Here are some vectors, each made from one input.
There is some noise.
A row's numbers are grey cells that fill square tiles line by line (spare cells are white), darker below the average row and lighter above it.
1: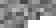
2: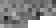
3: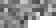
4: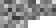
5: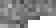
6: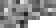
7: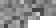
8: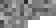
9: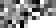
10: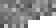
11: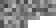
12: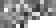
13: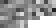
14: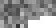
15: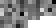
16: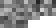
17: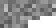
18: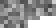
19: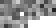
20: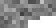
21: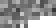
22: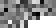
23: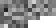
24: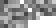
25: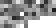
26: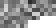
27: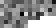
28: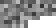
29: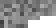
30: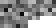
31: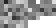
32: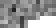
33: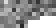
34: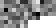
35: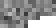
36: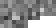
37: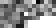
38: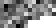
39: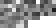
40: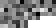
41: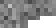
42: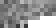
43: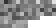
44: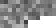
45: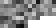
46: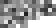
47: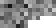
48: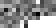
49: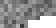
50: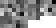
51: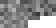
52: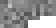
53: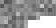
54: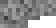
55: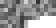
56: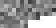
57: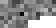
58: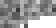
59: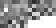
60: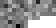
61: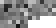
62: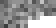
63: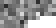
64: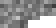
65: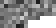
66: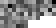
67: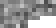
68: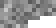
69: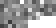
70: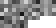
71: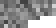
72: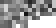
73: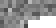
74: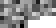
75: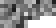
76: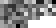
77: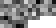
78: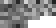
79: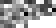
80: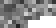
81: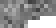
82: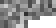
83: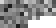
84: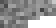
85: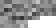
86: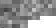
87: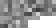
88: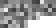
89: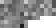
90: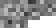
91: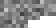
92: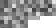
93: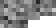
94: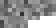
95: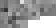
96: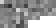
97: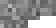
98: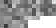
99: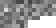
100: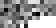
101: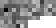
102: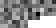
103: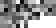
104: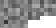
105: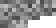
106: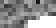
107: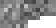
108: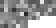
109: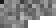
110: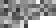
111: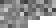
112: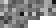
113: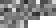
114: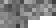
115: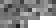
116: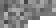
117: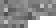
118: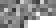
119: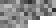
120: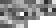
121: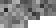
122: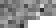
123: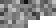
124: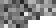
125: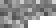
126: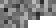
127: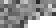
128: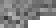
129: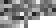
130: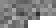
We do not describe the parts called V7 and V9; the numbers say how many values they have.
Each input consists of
a node of an 8-node tree and a value of V9, together with either a node of an 8-node tree, or a value of V7.
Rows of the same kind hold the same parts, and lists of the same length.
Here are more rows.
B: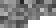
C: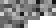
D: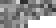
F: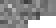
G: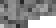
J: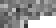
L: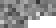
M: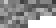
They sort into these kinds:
B, D, F, G, J, M
C, L

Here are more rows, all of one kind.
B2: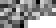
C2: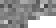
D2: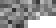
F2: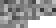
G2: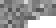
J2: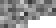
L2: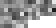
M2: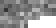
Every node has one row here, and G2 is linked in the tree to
J2.
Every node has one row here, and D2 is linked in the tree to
M2.
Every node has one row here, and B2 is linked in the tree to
C2, J2 and L2.
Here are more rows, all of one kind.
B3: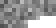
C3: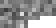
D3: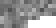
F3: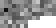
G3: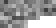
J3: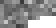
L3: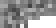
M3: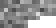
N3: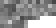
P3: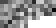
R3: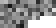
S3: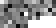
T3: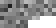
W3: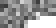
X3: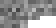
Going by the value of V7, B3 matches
G3, M3, P3 and W3.
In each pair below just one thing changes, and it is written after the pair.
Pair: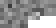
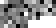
the value of V9
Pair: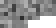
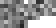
the value of V7
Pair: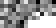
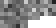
the value of V7
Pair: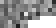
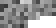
the value of V9
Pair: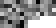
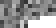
the value of V9
